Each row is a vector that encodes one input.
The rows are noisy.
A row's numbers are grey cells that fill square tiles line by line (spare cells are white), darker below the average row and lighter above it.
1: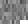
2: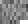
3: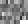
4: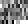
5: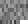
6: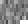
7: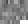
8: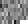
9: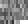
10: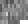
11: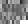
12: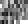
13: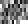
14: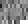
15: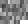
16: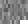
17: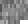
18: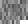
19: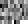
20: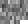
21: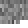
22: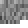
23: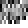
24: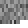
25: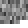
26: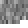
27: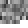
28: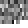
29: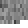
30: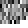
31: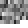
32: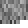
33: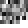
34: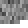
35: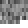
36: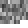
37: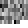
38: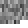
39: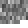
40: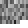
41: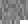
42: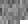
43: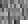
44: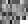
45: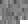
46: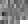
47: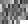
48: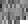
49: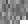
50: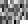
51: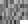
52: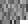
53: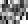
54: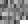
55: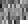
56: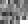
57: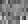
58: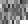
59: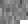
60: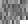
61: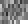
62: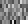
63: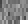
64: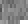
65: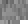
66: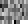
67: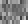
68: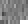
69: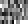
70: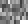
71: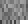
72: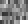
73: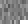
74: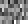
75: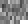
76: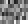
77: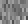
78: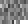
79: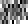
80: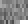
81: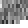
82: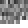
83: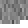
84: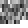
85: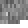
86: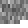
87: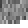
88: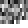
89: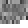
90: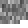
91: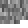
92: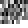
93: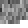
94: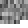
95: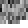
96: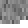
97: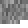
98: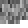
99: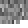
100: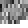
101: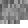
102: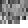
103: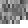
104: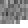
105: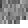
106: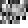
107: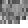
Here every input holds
a true/false value, together with either two labels (each one of 5), or a point on a 4-point line.
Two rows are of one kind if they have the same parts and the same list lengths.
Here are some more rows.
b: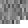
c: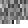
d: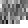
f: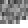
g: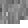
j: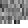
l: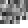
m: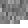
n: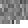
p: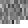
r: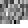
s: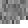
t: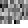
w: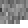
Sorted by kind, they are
b, c, f, g, j, m, n, p, s, t, w
d, l, r

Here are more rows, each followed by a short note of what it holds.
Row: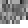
two labels (each one of 5) and a true/false value
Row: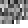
two labels (each one of 5) and a true/false value
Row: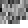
two labels (each one of 5) and a true/false value
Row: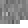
two labels (each one of 5) and a true/false value
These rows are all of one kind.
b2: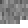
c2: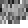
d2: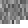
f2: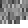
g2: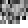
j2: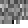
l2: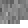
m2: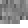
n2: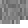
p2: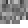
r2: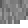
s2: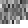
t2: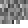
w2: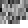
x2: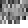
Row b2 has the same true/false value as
f2, g2, r2 and x2.
